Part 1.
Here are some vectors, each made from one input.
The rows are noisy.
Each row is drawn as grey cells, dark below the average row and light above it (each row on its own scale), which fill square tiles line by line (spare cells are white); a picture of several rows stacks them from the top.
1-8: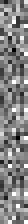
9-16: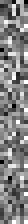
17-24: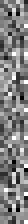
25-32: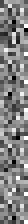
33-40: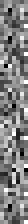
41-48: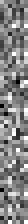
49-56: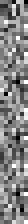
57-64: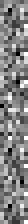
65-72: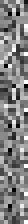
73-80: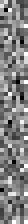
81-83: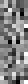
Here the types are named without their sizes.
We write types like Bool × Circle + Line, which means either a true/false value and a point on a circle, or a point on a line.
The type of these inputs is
Line.
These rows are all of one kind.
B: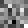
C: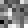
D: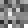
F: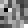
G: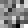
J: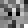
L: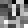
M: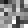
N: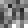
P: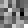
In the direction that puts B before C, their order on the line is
L, J, B, G, M, D, C, N, P, F.
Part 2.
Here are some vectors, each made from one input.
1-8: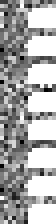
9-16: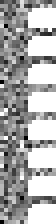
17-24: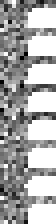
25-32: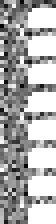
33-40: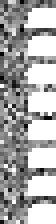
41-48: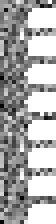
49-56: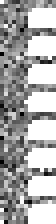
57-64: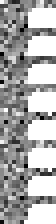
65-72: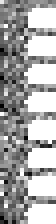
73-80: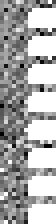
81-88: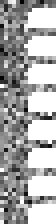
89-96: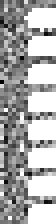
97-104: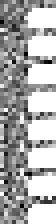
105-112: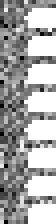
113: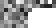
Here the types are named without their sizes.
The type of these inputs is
Label.
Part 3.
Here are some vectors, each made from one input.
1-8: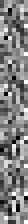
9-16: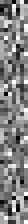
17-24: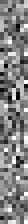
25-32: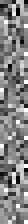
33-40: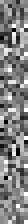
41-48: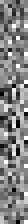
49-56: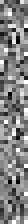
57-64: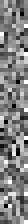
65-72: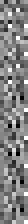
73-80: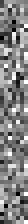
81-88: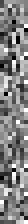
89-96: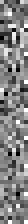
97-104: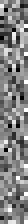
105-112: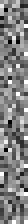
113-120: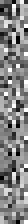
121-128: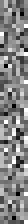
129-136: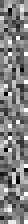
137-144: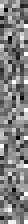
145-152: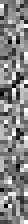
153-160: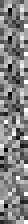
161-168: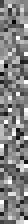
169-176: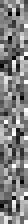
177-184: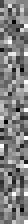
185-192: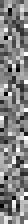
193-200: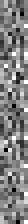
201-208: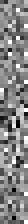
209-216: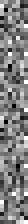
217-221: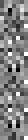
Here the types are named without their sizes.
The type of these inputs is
Line.
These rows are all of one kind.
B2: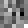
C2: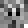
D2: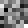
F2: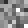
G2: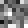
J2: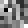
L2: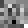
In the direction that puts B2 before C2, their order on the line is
D2, J2, B2, G2, F2, L2, C2.
